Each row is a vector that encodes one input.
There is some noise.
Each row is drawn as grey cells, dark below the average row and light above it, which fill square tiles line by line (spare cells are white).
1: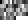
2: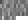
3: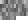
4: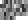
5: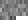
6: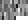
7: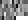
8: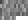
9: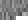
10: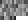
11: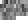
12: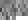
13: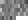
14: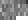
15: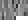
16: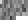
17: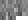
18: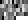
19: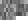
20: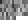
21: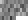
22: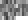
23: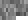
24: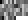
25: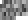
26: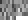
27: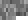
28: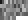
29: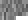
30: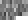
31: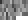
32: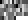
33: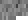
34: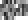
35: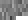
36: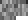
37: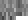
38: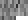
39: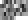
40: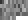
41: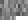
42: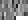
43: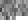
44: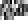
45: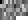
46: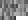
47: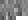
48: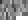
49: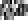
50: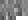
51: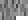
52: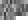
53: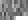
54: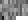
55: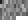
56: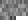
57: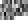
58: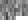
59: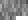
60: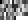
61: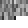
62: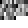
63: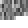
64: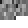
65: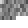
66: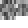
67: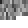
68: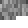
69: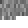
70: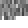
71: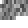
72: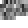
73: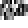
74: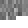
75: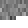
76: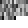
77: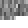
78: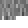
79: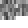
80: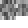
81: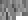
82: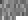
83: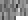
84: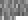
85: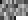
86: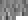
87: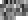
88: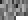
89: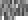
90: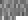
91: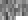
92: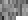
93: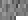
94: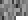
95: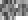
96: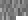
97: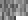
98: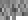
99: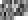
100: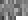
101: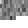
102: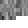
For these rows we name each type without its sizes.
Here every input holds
a point on a line, together with either a fixed value, or a node of a tree.
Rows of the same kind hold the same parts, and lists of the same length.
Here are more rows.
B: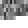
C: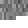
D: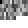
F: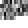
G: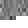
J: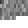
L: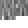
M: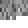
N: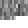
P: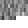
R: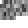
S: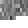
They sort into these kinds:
B, C, F, G, P, R, S
D, J, L, M, N

